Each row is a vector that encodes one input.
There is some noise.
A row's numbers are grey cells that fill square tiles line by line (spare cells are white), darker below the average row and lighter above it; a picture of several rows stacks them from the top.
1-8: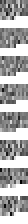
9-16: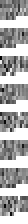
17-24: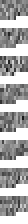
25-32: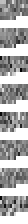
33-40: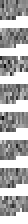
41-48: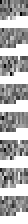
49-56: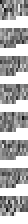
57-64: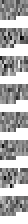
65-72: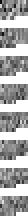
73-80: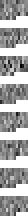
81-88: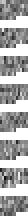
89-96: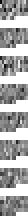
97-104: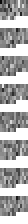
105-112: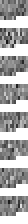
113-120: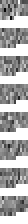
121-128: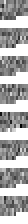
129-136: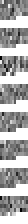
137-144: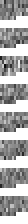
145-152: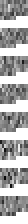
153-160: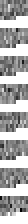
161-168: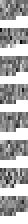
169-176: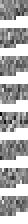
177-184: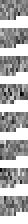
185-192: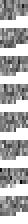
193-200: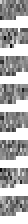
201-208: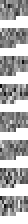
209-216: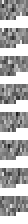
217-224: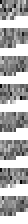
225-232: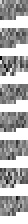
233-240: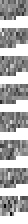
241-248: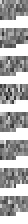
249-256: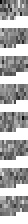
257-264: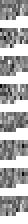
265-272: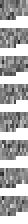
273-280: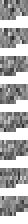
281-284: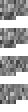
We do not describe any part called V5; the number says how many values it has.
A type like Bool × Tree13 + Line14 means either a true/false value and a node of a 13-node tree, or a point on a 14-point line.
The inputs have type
Bool × Bool × Bool × Bool × V5 + Tree8 + Unit.
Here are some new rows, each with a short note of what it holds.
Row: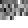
a node of an 8-node tree
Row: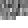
four true/false values and a value of V5
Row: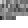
four true/false values and a value of V5
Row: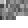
four true/false values and a value of V5
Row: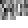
a fixed value
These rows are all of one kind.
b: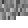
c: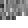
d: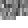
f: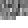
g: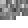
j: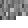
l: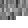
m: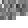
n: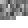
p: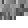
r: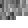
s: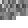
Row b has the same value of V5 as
c, j, l and r.
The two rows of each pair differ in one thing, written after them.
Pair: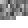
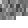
one of the four true/false values
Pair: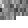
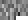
the value of V5
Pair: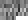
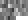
the value of V5
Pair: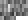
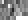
the value of V5
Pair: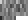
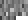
the value of V5
